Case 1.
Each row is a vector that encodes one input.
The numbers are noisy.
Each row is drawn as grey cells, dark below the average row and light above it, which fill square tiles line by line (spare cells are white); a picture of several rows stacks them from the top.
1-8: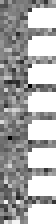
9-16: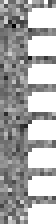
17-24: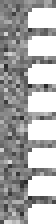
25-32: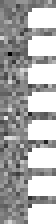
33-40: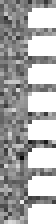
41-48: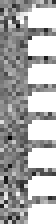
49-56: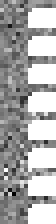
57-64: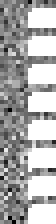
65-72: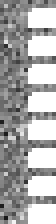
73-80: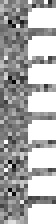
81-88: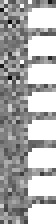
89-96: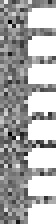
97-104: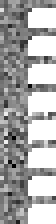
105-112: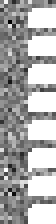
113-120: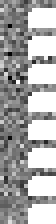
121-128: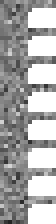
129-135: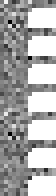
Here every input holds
a point on a 4-point line, together with a list of up to two points on a 5-point line.
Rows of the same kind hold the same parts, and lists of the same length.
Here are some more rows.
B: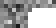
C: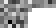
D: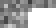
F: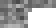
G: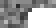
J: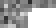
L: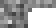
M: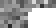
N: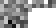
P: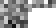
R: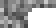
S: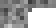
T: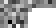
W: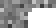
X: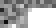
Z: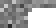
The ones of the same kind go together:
B, F, G, L, R, S
C, N, P, T
D, J, M, W, X, Z

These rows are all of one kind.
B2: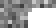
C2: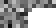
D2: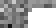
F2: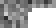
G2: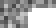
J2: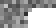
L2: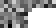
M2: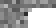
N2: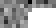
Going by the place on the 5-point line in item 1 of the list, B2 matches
G2 and J2.
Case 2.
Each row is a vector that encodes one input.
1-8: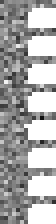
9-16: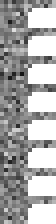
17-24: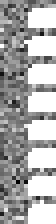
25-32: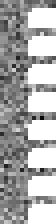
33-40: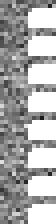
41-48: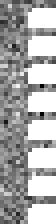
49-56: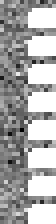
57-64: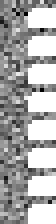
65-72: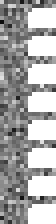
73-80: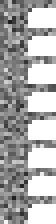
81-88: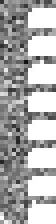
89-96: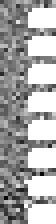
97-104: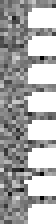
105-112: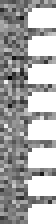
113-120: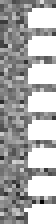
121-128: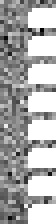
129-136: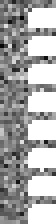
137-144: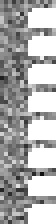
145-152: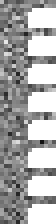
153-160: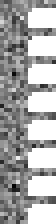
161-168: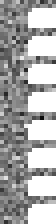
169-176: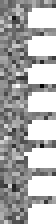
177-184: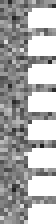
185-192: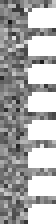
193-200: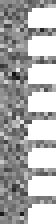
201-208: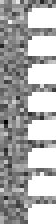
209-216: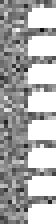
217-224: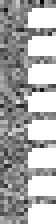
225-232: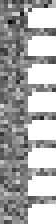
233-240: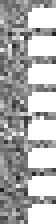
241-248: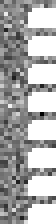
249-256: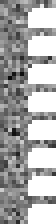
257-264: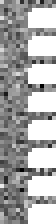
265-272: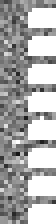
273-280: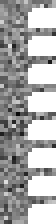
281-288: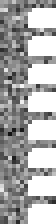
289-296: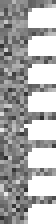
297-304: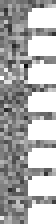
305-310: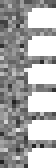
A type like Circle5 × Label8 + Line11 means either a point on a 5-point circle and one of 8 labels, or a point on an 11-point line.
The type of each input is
(Circle8 + Unit) × Line5 + Line13.
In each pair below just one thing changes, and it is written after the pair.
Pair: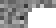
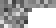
the place on the 8-point circle
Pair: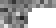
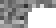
the place on the 8-point circle
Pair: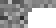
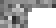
the place on the 5-point line
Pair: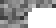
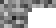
the place on the 5-point line
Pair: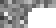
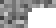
the place on the 8-point circle
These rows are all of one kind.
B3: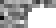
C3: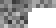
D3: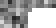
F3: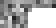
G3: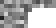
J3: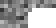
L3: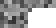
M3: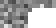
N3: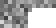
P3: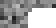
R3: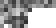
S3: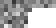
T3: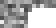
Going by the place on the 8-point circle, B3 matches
G3, P3 and T3.
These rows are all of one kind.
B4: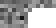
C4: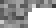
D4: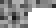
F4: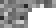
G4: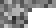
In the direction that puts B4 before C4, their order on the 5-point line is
G4, F4, B4, C4, D4.
